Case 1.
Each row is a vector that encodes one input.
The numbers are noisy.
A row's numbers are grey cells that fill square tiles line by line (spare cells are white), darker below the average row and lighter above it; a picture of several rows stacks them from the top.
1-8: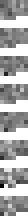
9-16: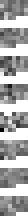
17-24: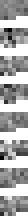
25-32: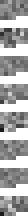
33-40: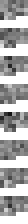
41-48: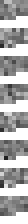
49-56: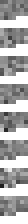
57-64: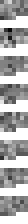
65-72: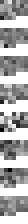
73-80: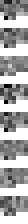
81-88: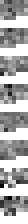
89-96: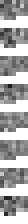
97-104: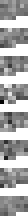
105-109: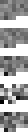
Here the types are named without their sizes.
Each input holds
either a node of a tree, or four true/false values.
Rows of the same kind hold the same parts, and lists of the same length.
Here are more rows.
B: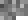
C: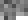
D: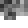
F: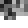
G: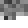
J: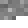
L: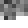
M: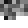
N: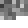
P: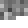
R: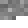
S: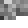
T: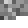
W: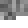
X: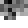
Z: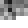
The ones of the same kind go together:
B, C, D, F, G, J, L, M, N, R, S, T, W
P, X, Z

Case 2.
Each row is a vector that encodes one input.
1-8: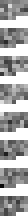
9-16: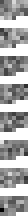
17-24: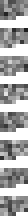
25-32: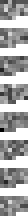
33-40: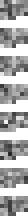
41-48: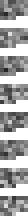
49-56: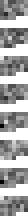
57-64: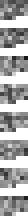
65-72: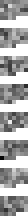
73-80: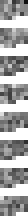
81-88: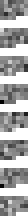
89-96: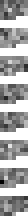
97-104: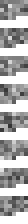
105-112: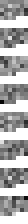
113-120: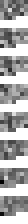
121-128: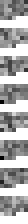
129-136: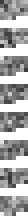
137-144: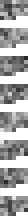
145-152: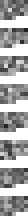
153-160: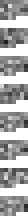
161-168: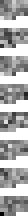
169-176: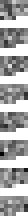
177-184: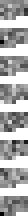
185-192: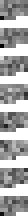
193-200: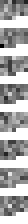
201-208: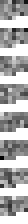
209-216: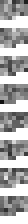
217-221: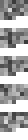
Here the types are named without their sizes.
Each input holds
either a point on each of two lines, or three true/false values.
